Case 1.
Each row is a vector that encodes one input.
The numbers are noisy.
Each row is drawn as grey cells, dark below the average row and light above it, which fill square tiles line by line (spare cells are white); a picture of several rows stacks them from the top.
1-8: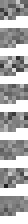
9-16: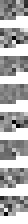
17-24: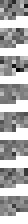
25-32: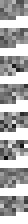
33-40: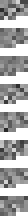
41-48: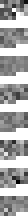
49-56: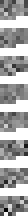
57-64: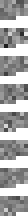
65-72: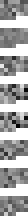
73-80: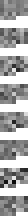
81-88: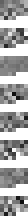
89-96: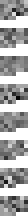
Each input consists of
a node of a 10-node tree, together with either a fixed value, or one of 6 labels and four true/false values.
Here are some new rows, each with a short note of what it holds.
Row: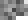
a node of a 10-node tree
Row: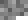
one of 6 labels, a node of a 10-node tree and four true/false values
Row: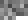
a node of a 10-node tree
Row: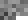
one of 6 labels, a node of a 10-node tree and four true/false values
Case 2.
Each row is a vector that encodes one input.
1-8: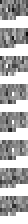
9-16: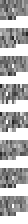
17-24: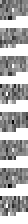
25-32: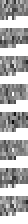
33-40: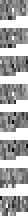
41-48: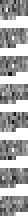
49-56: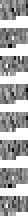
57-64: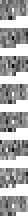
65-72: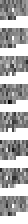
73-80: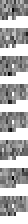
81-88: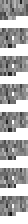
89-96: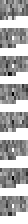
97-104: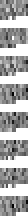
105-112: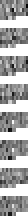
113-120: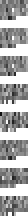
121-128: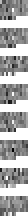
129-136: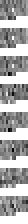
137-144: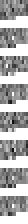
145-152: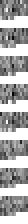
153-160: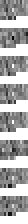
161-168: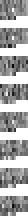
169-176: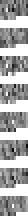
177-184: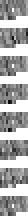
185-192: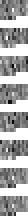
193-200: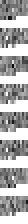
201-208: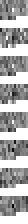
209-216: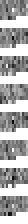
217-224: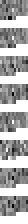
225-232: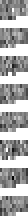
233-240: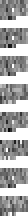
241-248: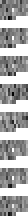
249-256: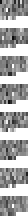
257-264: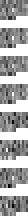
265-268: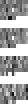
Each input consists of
a point on an 11-point circle and a point on an 11-point line, together with either a point on an 11-point circle, or a fixed value.
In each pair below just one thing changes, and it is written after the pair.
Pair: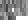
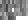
the place on the 11-point line
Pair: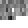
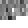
the place on the 11-point line
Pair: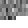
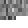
the place on the 11-point line
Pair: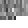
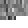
the place on the 11-point line
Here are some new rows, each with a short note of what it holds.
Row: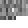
a point on an 11-point circle and a point on an 11-point line
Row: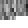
a point on each of two 11-point circles and a point on an 11-point line
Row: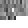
a point on an 11-point circle and a point on an 11-point line
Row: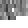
a point on an 11-point circle and a point on an 11-point line
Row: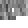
a point on an 11-point circle and a point on an 11-point line
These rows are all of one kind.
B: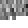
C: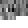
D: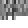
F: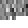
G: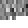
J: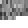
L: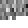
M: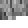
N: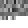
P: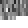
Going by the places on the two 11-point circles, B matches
F, G and L.
